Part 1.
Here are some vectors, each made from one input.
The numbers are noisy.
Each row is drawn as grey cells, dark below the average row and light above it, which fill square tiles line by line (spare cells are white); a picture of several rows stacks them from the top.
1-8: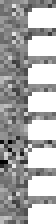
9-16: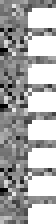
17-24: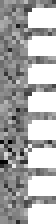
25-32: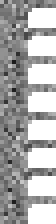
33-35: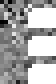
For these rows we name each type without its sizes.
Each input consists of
either a fixed value, or three true/false values.
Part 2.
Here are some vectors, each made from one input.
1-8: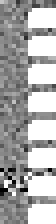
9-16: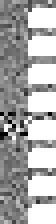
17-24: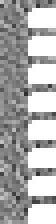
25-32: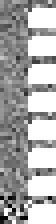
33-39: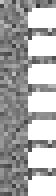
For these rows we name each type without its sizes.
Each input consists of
either a fixed value, or a node of a tree.
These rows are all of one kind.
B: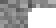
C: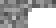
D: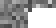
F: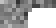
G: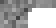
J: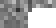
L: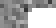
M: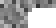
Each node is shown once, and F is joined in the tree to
C.
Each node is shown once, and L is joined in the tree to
G and M.
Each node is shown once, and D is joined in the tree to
J.
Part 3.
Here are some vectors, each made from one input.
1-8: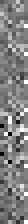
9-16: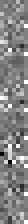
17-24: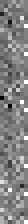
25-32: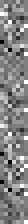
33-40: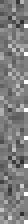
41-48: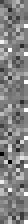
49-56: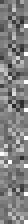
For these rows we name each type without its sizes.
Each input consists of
a point on a line.
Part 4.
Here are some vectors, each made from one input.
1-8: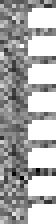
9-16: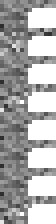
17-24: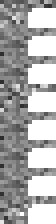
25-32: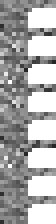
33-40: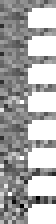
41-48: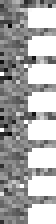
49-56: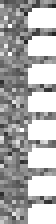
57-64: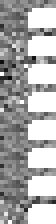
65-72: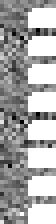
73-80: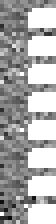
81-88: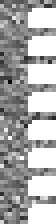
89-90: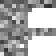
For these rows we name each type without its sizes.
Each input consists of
a point on a line.
